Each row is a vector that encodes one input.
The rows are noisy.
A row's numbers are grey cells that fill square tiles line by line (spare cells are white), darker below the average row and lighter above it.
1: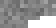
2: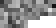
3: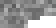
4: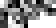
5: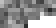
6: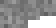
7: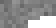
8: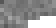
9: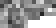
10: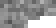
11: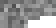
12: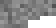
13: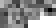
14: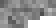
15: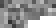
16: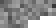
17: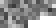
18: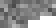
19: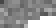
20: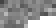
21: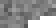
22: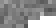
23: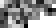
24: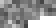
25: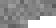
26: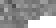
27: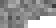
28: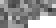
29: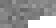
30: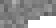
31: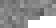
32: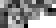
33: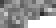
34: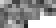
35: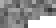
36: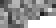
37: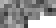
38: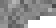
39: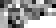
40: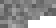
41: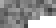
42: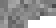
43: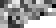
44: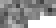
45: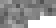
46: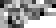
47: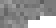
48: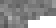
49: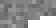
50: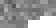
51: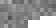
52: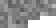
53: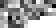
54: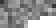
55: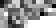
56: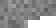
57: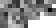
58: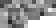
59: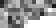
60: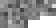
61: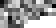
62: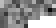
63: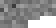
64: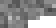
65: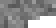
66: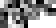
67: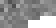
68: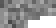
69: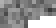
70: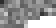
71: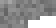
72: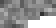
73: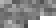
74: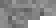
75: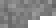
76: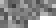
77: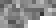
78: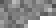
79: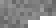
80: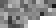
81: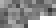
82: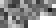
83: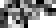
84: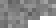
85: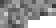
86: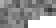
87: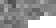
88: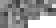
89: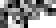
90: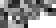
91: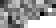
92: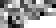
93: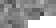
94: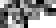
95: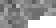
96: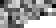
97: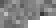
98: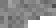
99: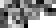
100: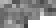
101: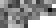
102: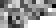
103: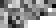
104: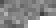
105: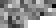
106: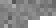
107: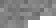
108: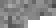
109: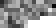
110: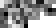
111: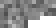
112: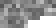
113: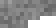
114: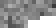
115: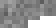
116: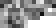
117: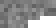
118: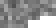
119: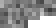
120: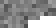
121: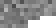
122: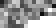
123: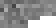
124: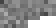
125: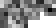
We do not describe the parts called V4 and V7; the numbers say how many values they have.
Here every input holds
a point on an 8-point line and a value of V4, together with either a point on a 6-point line, or a value of V7.
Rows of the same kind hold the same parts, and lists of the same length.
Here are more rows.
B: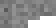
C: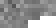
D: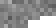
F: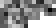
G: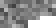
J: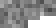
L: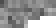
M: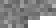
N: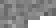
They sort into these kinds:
B, C, D, M
F, G, J, L, N

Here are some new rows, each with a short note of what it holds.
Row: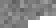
a point on an 8-point line, a value of V4 and a value of V7
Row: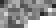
a point on a 6-point line, a point on an 8-point line and a value of V4
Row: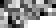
a point on an 8-point line, a value of V4 and a value of V7
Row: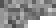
a point on an 8-point line, a value of V4 and a value of V7
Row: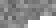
a point on a 6-point line, a point on an 8-point line and a value of V4
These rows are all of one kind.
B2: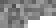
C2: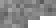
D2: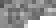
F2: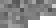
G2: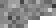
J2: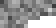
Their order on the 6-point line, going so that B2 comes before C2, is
D2, B2, F2, J2, C2, G2.
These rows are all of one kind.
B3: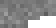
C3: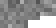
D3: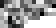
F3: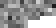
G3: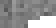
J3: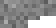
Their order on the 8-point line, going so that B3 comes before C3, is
F3, J3, G3, B3, D3, C3.
